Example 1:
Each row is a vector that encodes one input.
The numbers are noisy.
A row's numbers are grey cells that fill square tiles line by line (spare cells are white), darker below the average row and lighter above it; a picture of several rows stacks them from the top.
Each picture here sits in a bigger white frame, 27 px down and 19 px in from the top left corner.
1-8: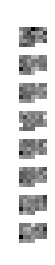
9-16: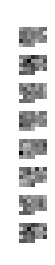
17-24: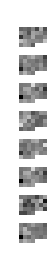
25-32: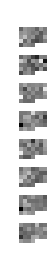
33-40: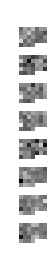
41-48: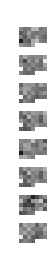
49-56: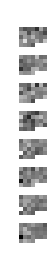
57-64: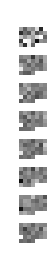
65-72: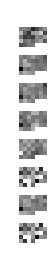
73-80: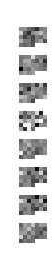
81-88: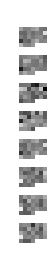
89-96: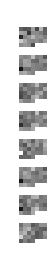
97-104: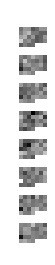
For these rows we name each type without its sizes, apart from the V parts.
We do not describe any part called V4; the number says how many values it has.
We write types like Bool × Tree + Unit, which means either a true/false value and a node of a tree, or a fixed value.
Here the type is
Bool × Label × V4 + Unit.
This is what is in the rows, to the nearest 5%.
About 5% of them hold a fixed value. The rest hold a label, a true/false value and a value of V4.
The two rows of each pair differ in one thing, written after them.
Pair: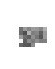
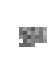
the label
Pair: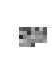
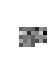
the value of V4
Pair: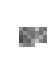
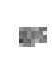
the label
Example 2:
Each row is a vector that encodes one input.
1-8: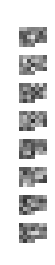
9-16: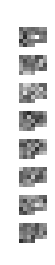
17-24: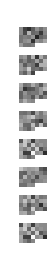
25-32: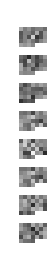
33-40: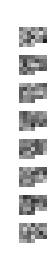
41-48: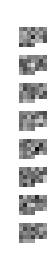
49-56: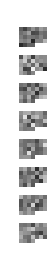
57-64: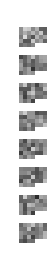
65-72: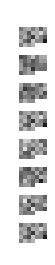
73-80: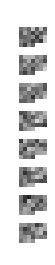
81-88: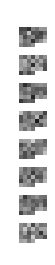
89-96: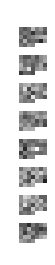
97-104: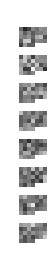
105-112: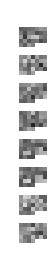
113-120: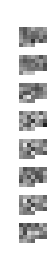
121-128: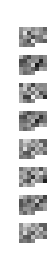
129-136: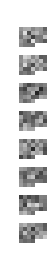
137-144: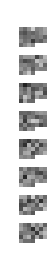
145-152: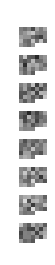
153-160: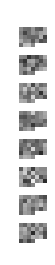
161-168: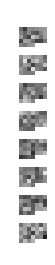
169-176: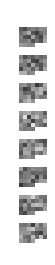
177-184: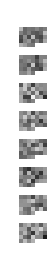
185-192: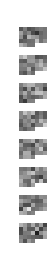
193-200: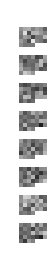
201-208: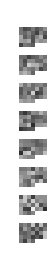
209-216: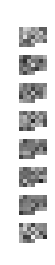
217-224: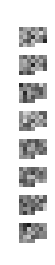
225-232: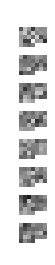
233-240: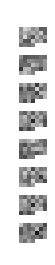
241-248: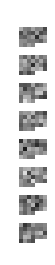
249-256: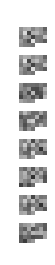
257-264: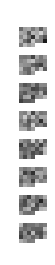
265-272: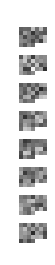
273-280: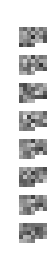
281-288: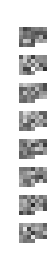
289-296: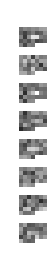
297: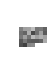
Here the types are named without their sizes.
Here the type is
Label × (Label × Label + Unit).
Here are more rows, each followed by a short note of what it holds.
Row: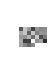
a label
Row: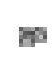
three labels
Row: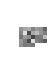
a label
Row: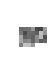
three labels
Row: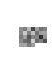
a label
